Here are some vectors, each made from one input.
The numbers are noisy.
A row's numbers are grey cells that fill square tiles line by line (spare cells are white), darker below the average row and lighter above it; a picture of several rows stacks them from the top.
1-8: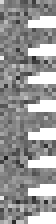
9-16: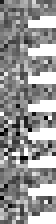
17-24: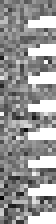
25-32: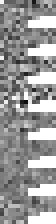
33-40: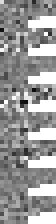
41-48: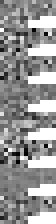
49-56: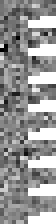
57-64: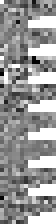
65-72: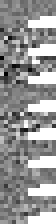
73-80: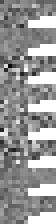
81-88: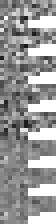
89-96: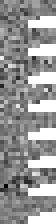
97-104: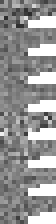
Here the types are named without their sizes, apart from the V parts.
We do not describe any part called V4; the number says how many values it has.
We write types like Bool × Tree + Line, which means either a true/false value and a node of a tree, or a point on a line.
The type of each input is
Bool × (Tree + V4).
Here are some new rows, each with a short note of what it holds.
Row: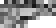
a true/false value and a value of V4
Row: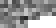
a true/false value and a value of V4
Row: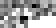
a node of a tree and a true/false value
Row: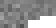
a node of a tree and a true/false value
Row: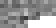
a node of a tree and a true/false value
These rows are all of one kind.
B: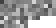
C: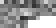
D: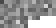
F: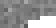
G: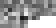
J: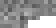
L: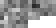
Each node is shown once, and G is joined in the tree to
F.
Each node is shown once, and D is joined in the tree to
C.
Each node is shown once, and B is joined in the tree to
J.
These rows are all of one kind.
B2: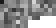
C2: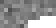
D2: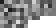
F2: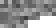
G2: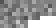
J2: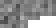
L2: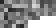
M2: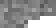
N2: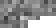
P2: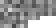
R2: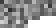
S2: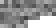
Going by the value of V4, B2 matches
J2, M2, N2 and P2.
